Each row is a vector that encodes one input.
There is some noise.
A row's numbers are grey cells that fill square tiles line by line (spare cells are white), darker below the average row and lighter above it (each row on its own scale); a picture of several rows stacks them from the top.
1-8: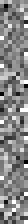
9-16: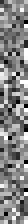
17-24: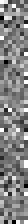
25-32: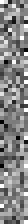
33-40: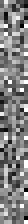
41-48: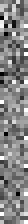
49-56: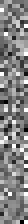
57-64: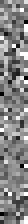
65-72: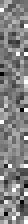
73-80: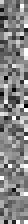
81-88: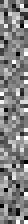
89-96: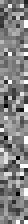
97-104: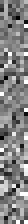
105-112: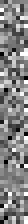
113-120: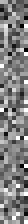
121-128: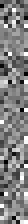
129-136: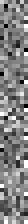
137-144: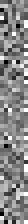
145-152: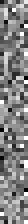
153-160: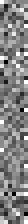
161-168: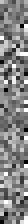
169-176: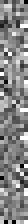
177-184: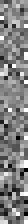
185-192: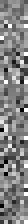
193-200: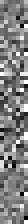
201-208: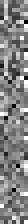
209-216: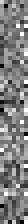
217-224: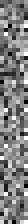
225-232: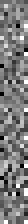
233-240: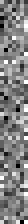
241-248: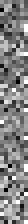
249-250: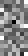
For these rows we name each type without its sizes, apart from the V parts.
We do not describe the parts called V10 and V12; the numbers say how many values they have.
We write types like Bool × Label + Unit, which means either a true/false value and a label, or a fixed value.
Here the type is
((Bool × Bool × Bool + Unit) × Line + V10) × V12.
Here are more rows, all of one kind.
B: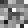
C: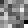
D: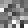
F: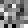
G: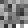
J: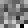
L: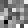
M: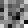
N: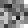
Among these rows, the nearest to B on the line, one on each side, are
G and L.
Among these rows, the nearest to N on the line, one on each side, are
D and J.
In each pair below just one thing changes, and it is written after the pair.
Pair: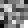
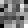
the value of V12
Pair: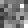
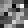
the value of V12
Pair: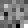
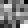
the value of V10
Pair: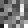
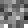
the value of V10
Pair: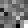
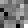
the value of V12
